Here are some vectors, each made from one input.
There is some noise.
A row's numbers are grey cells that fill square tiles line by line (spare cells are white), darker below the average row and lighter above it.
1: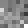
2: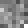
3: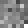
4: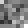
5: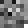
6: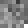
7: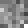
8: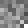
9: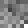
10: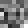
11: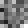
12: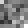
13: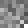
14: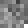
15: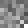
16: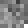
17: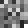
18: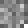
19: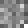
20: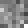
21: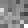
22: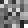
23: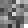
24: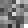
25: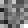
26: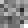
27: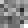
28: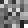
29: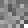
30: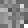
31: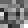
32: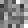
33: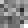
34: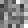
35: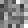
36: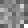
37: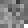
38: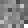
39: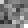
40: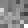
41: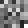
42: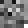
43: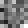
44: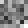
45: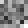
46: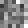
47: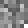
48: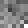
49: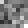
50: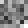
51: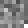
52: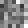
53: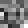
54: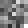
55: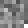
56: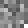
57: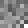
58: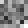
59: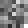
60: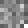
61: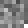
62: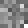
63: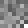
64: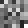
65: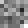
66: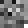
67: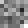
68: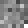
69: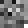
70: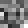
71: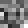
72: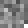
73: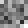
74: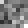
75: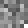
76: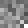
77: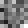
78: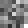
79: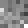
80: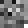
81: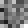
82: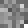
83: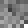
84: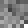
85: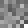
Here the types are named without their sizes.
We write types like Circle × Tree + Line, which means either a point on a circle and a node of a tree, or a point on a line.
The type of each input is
Circle + Line.
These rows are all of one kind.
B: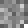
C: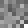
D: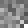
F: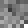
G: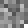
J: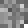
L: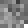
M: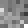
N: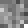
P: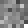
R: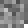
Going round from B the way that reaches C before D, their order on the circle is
B, J, G, R, L, P, F, C, D, M, N.
